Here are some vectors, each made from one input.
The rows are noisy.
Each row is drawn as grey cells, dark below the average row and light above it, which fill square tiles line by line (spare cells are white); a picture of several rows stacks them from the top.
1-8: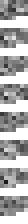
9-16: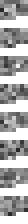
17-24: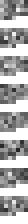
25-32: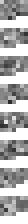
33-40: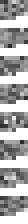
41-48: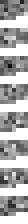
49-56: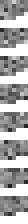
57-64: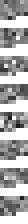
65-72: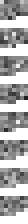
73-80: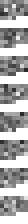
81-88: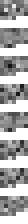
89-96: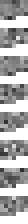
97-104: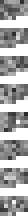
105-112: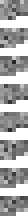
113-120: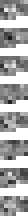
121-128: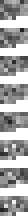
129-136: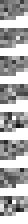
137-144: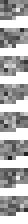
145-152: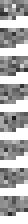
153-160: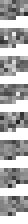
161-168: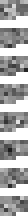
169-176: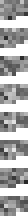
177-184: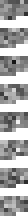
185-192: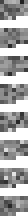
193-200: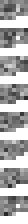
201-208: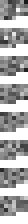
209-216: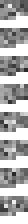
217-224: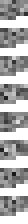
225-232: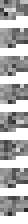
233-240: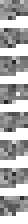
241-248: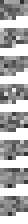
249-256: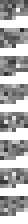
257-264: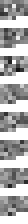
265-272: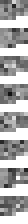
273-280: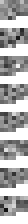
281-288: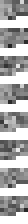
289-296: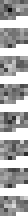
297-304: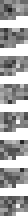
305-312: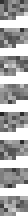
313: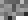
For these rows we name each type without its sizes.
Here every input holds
a list of points on a circle.
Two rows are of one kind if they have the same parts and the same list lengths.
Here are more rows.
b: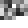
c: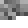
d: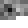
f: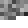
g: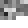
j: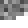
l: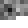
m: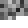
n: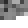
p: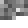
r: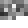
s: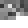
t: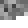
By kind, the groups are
b
c, g, n, p, t
d, f, l, m, r
j, s

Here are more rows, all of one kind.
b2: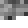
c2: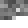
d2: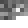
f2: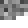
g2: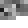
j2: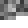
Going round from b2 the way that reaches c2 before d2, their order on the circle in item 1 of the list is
b2, c2, d2, f2, j2, g2.
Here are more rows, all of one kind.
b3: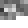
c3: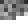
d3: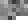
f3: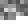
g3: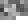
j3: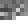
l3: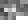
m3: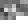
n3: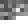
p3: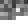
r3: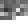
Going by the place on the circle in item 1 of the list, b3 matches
f3, g3, l3 and m3.
